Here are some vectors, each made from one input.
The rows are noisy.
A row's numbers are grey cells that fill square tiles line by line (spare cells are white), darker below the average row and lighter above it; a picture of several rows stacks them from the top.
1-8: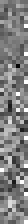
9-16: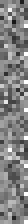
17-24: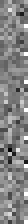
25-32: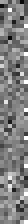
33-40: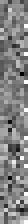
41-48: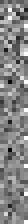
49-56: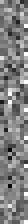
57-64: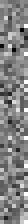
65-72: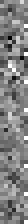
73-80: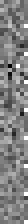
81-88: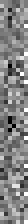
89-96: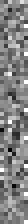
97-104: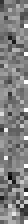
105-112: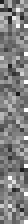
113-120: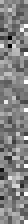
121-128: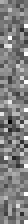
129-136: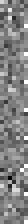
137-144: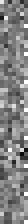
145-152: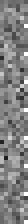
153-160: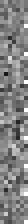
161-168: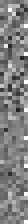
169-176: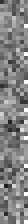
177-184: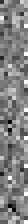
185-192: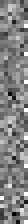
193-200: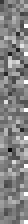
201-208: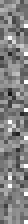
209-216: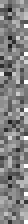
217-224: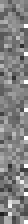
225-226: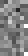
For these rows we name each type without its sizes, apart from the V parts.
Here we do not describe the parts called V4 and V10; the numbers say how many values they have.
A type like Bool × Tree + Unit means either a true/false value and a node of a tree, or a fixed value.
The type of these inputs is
(Bool × Bool × Bool + V10) × V4 + Circle + Unit.
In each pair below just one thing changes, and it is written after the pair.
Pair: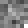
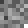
the value of V4
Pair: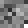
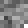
the value of V10
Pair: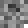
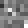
the value of V4
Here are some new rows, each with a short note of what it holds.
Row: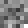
a point on a circle
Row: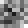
a fixed value
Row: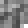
a point on a circle
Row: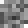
a point on a circle
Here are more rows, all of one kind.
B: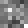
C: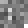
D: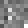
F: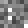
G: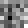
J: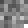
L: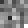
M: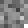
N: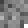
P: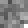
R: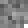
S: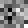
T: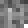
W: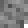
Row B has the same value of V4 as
J, M, S and T.
